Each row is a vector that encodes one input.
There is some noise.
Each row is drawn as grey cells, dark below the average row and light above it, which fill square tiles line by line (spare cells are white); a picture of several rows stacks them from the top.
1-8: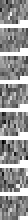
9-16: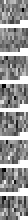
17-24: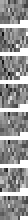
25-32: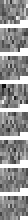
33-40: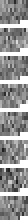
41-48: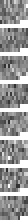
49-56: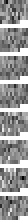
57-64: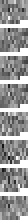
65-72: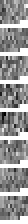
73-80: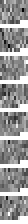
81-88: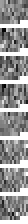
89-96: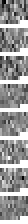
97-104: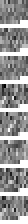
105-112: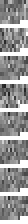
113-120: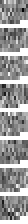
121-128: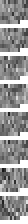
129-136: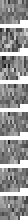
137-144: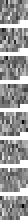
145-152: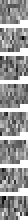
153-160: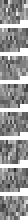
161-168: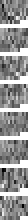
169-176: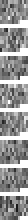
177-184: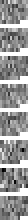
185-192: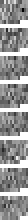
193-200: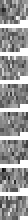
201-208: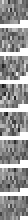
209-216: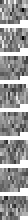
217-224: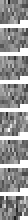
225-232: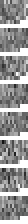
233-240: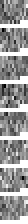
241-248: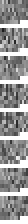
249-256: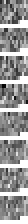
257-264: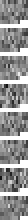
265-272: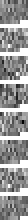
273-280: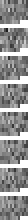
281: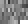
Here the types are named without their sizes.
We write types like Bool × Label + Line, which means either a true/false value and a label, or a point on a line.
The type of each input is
Bool × Bool × Bool × Bool + Circle × List(Line) × Tree.
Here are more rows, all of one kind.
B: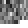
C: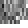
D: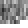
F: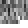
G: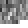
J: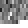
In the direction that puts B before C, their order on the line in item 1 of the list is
J, B, F, G, C, D.
